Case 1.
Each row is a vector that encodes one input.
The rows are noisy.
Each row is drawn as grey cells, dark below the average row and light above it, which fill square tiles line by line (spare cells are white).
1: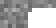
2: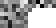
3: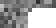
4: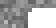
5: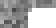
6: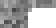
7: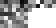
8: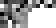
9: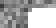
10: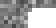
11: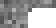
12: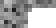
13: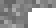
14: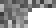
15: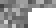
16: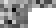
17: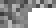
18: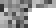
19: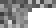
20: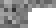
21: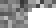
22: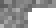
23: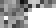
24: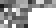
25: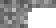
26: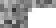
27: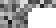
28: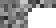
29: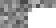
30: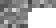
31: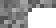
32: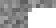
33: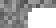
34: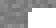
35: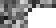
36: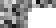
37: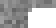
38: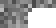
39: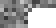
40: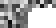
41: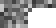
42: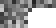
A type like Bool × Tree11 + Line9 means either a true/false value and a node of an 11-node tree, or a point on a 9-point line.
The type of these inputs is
Line5.
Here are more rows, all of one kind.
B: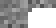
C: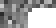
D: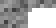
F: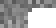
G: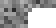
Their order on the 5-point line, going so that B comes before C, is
B, C, G, D, F.
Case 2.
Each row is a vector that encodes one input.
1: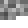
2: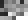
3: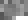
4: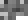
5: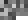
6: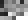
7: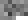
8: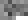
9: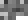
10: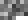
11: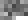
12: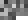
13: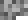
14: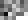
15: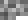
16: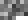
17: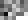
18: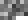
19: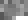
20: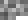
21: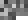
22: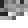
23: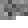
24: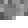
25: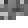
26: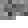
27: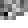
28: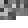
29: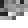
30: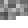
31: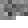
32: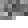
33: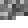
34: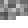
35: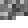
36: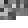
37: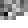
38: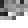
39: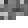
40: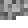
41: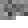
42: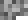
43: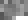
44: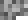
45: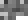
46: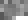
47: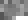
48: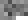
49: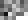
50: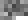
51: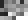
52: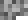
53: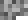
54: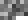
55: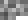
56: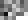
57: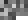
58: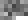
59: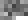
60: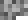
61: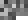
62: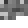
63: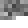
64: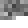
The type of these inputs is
Line10.
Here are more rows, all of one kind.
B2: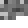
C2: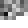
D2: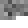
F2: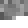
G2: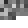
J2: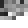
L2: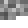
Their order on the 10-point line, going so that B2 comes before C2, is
G2, B2, D2, F2, L2, C2, J2.
